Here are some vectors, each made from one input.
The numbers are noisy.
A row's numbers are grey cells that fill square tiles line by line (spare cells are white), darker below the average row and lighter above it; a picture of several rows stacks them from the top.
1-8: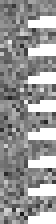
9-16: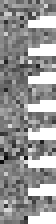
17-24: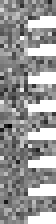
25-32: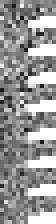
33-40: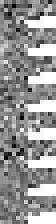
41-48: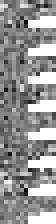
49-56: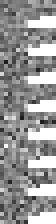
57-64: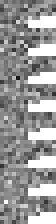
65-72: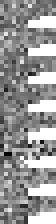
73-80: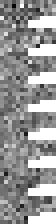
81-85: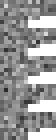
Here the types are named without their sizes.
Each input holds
a point on a line, together with either a point on a circle, or a point on a line.
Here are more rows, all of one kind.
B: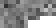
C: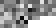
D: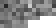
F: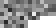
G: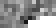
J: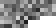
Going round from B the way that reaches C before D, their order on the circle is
B, G, F, J, C, D.
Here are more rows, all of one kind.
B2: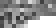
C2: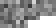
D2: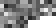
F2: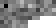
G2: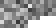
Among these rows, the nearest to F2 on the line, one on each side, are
B2 and C2.
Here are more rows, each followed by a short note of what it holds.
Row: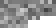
a point on a circle and a point on a line
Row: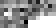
a point on each of two lines
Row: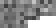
a point on a circle and a point on a line
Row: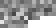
a point on a circle and a point on a line
